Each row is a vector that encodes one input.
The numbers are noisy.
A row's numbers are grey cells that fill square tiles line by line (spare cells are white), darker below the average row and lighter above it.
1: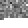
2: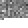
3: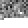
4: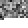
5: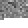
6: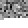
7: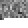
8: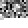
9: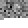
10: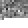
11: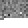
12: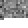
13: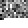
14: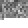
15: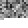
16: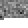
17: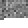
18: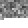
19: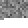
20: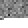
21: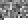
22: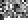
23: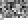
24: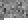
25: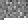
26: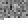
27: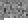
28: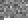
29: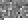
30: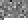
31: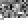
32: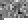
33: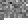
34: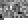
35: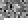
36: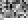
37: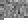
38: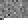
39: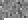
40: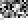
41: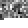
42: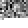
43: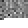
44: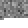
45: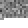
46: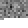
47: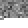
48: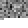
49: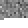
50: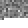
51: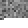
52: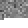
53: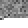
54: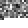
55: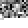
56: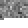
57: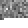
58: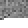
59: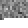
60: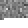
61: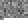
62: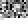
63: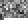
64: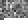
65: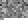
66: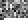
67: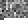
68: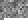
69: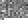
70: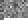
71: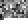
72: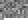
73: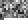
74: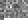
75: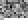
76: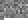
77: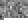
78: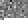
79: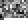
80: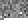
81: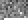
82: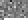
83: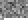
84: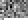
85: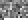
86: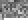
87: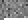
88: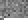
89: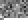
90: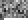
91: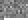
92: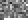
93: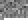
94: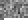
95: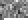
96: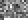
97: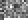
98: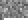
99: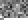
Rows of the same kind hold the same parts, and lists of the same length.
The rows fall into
4 kinds.
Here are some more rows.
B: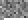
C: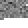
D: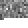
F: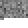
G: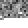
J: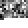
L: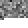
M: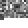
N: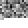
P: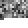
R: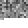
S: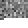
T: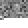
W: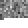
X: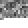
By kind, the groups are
B, C, T, X
D, M, N
F, G, J, P, R, S, W
L

